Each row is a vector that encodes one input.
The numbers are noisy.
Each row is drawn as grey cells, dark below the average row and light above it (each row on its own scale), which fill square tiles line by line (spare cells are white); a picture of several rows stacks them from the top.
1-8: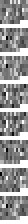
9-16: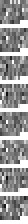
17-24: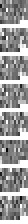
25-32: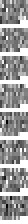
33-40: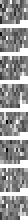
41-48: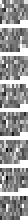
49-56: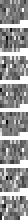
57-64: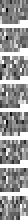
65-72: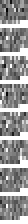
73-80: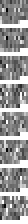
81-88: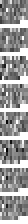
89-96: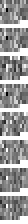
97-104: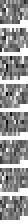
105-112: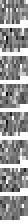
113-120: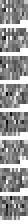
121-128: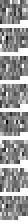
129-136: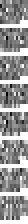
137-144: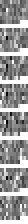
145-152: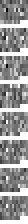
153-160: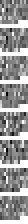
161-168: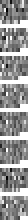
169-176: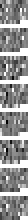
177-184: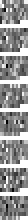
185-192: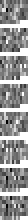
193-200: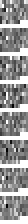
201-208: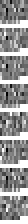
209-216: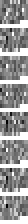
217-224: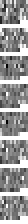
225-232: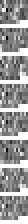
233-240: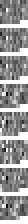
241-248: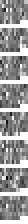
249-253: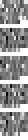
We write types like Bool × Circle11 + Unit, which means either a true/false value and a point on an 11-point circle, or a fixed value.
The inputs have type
Line8 × Tree8 + Line11.
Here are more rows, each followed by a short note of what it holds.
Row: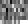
a point on an 11-point line
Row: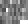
a point on an 8-point line and a node of an 8-node tree
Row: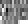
a point on an 11-point line
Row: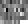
a point on an 11-point line
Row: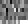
a point on an 11-point line
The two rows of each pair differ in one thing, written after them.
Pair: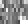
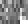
the place on the 8-point line
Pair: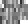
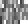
the node of the tree
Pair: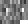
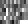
the node of the tree
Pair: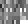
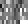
the node of the tree
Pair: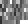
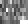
the node of the tree
